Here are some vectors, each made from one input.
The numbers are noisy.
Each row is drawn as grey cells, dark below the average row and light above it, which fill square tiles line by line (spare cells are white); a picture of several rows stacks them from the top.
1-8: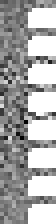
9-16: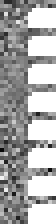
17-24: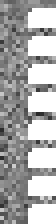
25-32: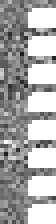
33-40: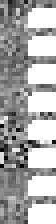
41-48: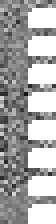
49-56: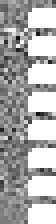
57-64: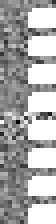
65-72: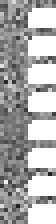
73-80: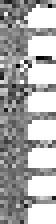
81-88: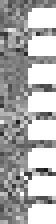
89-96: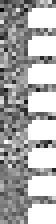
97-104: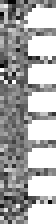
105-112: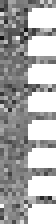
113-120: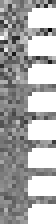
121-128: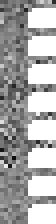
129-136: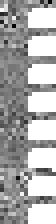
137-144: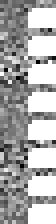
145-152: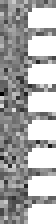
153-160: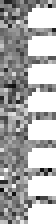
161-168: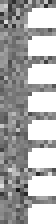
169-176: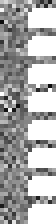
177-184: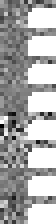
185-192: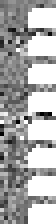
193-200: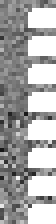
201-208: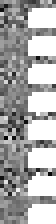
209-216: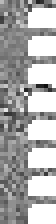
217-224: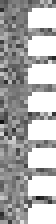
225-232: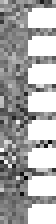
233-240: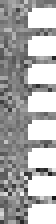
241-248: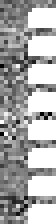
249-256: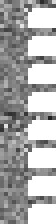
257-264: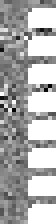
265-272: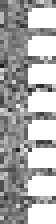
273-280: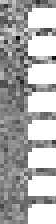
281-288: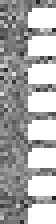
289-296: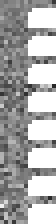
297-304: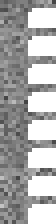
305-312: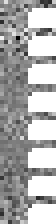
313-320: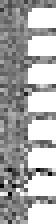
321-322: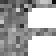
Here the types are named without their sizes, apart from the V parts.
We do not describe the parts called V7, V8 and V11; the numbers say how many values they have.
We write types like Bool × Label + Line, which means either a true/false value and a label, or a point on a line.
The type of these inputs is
Bool × Label × Line × V8 × V11 + V7.
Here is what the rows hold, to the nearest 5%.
About 75% of them hold a label, a point on a line, a true/false value, a value of V8 and a value of V11. The rest hold a value of V7.
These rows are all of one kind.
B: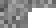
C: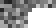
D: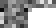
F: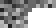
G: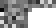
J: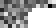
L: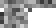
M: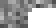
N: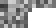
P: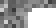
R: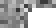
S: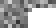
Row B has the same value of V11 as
C, F and R.
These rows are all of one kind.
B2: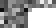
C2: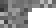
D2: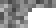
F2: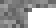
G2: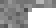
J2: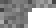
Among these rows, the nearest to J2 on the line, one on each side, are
D2 and F2.
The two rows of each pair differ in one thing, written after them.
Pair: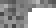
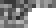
the place on the line
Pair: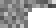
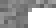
the true/false value
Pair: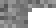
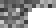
the value of V8
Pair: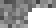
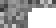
the value of V8
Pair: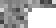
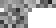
the value of V8
